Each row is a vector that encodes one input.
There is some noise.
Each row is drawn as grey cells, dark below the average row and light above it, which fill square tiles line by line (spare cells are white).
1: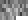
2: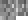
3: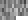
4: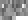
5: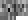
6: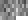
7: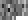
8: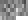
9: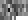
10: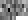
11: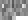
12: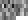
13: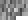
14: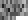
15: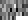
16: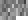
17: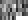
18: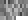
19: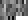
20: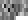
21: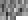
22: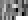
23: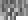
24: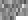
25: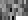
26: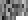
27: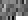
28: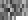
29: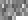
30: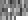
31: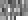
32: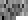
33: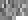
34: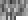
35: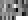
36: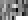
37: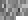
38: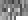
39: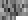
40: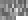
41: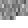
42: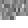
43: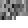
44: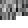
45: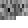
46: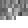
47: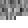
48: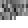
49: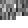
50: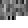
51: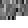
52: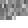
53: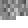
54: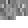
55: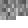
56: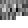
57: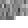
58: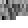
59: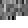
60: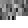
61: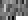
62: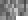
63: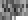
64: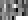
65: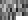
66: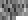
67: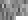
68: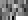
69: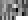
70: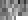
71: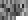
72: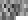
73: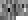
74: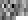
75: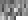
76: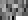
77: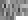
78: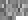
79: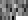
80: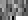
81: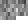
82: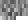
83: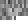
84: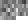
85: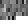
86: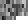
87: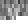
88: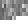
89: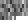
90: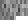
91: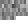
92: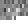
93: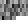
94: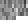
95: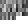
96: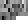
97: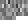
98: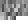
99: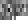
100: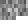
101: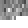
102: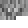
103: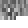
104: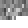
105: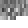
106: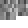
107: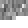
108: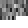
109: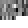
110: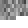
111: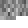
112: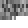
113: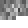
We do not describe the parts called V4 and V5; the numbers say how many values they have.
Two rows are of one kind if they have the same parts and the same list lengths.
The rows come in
2 kinds.
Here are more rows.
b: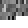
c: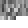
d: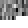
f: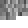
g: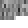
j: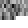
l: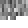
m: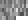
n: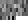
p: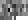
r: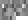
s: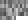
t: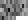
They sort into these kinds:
b, d, n
c, f, g, j, l, m, p, r, s, t

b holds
a value of V4.
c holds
a point on a 6-point line, a true/false value and a value of V5.
